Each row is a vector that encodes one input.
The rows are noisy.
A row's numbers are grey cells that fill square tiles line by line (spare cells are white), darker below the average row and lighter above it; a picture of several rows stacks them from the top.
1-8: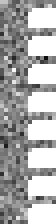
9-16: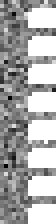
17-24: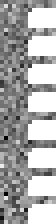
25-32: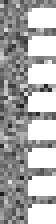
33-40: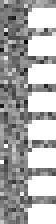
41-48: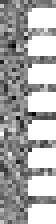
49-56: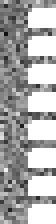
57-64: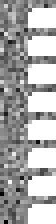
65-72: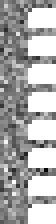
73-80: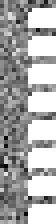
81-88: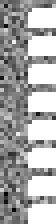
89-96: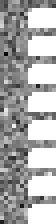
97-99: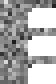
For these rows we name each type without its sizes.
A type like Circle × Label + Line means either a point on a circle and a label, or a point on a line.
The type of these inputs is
(Circle + Line) × Line.
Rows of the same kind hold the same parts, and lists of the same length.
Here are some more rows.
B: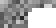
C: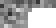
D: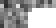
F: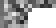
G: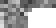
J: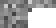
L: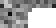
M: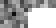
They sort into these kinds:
B, C, F, J, L
D, G, M

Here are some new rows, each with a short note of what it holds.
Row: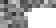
a point on each of two lines
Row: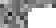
a point on a circle and a point on a line
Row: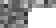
a point on a circle and a point on a line
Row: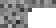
a point on a circle and a point on a line
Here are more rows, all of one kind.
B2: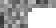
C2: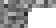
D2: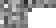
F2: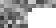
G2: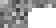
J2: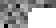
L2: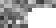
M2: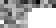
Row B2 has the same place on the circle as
F2 and L2.
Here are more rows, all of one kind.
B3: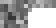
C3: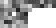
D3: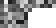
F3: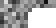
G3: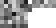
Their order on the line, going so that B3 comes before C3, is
D3, B3, G3, F3, C3.
